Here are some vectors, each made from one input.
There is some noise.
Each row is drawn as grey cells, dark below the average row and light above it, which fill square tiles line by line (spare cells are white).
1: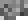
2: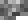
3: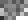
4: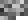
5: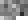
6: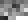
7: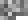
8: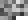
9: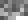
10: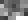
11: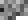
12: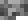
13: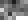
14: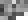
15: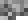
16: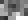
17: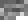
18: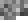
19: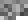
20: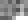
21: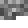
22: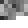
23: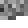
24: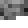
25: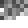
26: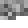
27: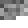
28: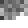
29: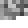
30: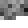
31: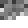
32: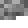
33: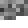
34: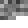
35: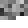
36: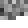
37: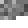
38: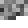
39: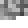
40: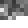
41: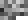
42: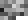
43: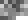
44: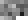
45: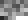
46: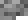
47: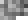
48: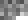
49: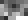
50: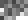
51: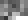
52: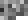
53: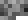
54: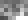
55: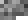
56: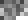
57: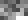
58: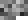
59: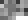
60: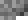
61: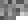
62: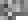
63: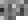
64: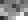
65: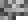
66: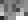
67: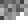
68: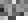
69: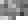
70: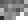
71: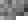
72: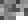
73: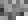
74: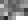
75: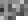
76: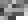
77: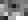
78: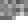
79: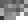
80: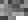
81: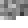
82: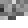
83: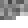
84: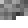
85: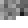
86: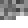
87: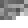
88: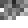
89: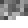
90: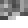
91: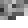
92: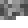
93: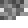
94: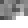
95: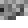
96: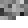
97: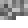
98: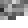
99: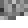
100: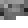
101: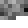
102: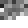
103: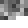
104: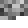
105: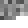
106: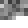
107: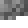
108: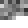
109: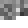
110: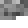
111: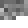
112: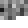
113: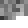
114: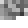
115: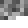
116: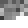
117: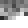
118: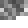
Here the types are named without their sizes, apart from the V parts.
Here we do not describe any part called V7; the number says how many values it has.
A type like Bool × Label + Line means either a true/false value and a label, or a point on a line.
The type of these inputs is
Line × (Line + V7).
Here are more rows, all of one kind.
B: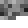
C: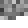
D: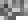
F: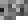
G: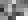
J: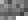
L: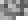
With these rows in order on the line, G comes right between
B and L.
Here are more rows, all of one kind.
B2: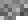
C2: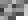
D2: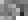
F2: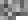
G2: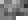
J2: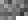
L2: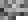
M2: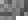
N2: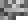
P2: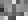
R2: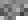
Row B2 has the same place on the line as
D2, J2, M2 and R2.
